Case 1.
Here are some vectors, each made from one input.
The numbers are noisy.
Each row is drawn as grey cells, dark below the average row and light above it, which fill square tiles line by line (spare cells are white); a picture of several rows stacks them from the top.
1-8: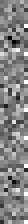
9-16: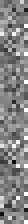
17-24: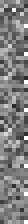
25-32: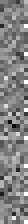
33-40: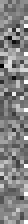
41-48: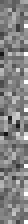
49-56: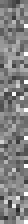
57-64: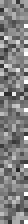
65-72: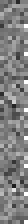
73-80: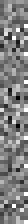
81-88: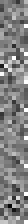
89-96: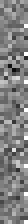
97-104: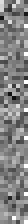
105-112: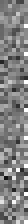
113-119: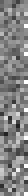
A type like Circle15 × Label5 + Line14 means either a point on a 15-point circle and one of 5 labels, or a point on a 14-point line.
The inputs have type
Bool × Tree8 + Label5.
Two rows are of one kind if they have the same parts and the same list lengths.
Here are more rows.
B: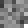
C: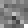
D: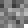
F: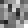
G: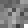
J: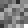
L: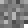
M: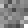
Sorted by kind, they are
B, C, D, G, J, L, M
F

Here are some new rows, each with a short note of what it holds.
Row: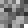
one of 5 labels
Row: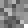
a node of an 8-node tree and a true/false value
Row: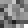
a node of an 8-node tree and a true/false value
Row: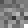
a node of an 8-node tree and a true/false value
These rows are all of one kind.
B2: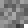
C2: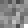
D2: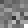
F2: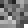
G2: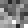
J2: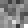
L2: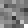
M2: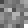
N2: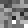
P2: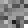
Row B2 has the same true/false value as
L2 and P2.
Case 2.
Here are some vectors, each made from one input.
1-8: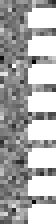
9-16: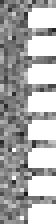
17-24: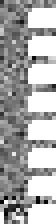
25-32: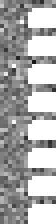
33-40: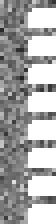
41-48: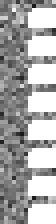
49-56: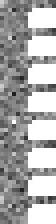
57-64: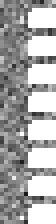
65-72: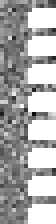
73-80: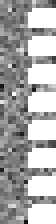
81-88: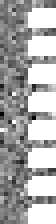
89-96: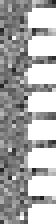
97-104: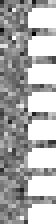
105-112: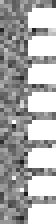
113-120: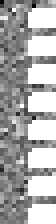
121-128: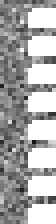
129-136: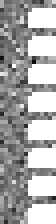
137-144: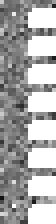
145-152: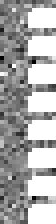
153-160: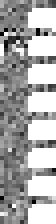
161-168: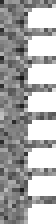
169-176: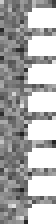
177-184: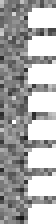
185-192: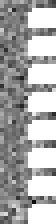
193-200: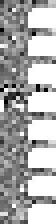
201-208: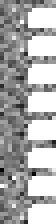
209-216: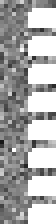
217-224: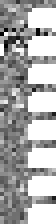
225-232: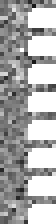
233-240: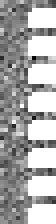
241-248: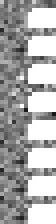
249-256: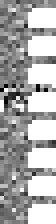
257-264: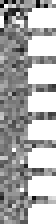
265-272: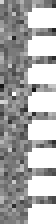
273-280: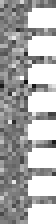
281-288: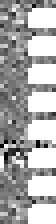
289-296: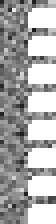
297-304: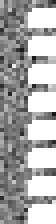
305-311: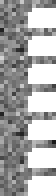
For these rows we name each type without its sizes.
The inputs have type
List(Line).
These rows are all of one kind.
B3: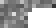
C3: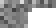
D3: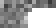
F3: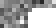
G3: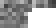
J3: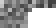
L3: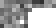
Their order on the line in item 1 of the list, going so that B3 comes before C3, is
L3, F3, B3, G3, C3, J3, D3.
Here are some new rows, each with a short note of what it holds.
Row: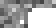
a list of three items
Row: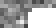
a list of three items
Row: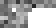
a list of three items
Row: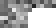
a list of three items
